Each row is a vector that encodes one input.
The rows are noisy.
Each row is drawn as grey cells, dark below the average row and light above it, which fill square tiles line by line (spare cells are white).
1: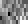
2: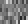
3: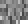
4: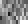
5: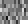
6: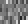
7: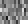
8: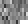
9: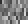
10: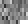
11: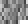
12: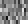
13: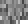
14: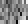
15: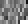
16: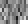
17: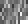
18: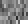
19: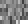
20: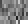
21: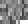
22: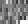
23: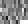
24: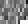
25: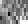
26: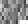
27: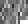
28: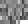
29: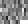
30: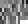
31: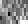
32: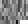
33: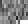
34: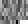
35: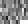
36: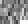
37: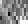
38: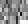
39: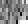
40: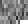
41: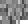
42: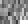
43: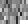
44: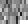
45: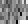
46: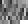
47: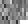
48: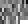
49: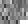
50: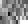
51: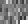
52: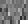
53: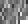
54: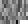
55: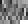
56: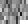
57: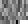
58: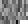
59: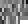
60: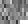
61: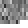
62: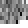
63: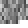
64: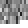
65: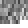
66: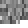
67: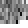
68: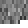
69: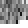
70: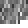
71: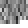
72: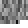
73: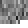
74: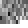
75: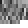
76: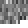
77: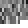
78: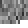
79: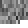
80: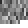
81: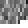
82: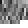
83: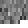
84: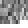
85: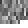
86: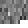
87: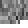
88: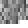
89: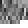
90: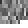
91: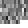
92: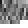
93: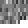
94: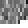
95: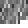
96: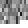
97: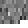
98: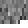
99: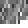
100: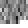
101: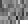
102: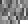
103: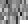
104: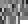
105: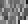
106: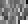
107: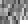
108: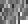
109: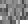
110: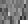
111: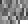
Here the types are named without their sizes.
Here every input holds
a point on a line and a true/false value.
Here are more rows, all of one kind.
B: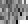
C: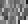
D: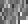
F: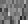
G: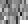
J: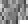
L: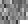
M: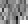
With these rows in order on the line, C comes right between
D and L.
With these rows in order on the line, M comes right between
G and J.
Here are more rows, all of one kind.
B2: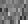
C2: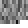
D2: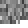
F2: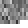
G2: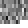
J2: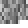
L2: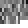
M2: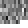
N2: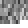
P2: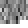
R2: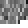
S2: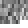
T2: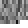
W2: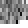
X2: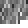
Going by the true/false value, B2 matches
D2, L2, R2 and X2.
